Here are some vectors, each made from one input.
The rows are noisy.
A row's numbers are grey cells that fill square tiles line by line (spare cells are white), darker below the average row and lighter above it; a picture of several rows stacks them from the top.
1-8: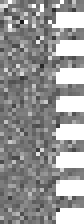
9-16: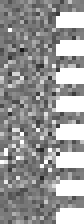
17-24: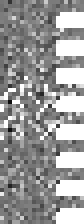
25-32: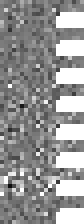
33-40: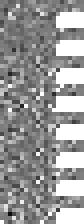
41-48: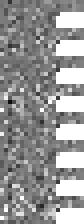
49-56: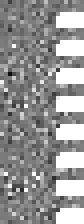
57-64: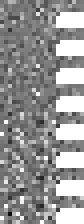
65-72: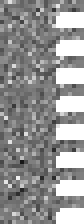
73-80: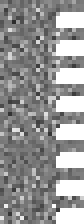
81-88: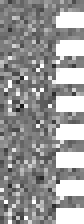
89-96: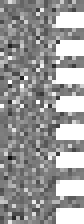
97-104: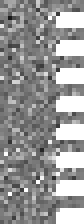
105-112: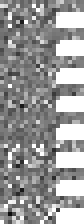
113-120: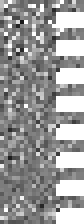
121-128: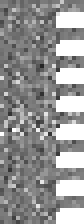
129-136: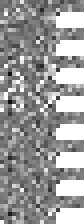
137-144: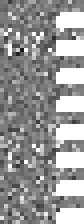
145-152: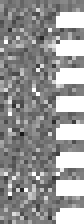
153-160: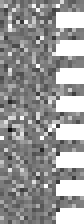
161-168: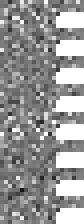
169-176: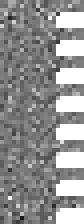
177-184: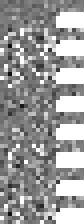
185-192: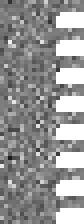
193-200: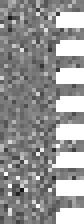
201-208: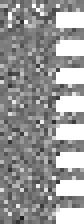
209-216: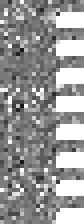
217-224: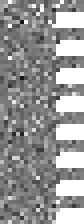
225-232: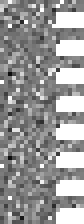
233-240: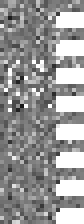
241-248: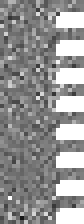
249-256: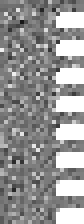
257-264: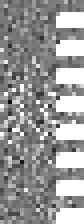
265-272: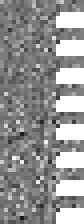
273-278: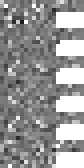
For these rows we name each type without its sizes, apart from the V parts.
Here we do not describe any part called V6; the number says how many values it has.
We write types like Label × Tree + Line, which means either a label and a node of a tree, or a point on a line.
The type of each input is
Line + List(V6) × Tree.
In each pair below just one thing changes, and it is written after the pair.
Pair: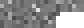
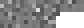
the node of the tree
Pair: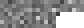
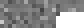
the value of V6 in item 1 of the list
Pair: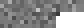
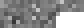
the value of V6 in item 1 of the list
